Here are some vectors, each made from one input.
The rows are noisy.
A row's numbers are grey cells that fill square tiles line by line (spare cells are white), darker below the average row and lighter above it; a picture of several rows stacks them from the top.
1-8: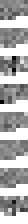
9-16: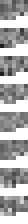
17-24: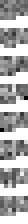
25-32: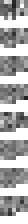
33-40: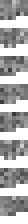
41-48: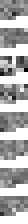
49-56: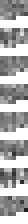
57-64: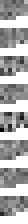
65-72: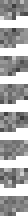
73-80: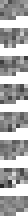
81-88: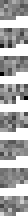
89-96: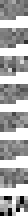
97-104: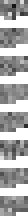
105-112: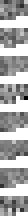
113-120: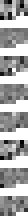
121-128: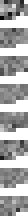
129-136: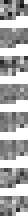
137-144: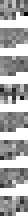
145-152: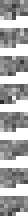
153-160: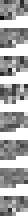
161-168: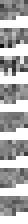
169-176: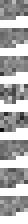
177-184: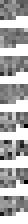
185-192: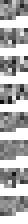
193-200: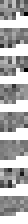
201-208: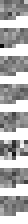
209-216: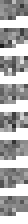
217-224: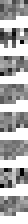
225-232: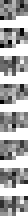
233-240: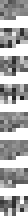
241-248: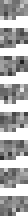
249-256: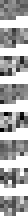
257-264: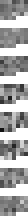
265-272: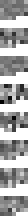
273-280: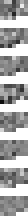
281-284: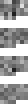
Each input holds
either a point on an 18-point circle and a node of a 7-node tree, or a fixed value.
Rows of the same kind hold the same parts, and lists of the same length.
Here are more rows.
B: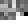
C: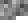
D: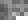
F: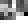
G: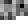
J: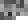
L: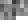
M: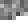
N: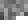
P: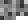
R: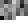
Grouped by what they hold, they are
B, F
C, D, G, J, L, M, N, P, R

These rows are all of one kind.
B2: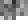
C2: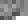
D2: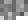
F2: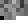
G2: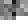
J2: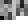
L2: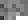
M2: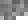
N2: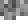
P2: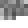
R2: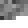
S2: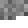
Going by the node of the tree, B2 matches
D2, M2 and N2.
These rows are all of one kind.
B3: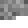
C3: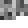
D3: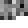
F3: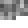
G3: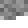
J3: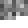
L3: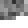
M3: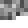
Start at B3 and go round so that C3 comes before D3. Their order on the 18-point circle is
B3, J3, F3, C3, L3, D3, G3, M3.
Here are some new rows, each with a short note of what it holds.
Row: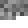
a point on an 18-point circle and a node of a 7-node tree
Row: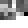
a fixed value
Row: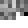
a fixed value
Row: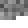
a point on an 18-point circle and a node of a 7-node tree
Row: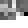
a fixed value
